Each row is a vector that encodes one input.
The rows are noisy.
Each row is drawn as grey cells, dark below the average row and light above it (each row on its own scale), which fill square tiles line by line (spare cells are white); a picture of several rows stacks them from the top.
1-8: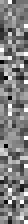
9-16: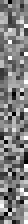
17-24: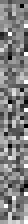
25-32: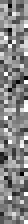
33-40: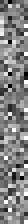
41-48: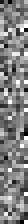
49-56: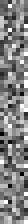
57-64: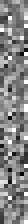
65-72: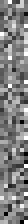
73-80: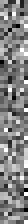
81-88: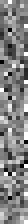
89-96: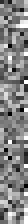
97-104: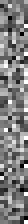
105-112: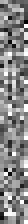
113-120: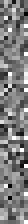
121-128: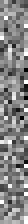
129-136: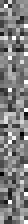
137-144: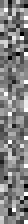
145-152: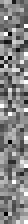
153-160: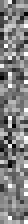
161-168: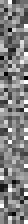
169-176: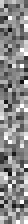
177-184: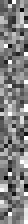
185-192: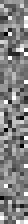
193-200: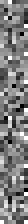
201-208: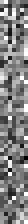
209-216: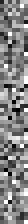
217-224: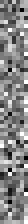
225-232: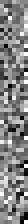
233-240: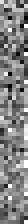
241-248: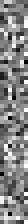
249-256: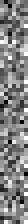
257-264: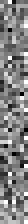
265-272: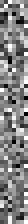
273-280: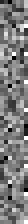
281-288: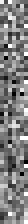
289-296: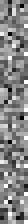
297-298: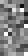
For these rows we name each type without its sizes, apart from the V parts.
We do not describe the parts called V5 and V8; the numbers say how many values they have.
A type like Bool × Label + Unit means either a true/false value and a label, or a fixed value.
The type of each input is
List(Line × Line) + Tree × (Tree + V8) × V5.
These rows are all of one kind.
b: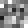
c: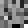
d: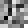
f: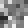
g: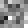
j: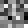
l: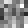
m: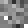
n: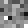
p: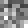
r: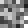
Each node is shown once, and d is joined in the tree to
g.
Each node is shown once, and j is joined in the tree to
p.
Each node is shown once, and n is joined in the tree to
l, m and p.
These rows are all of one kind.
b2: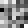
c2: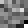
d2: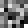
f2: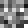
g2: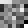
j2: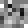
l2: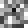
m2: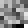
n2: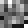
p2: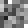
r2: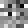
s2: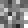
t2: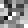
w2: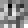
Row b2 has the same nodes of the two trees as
d2, m2, n2 and p2.
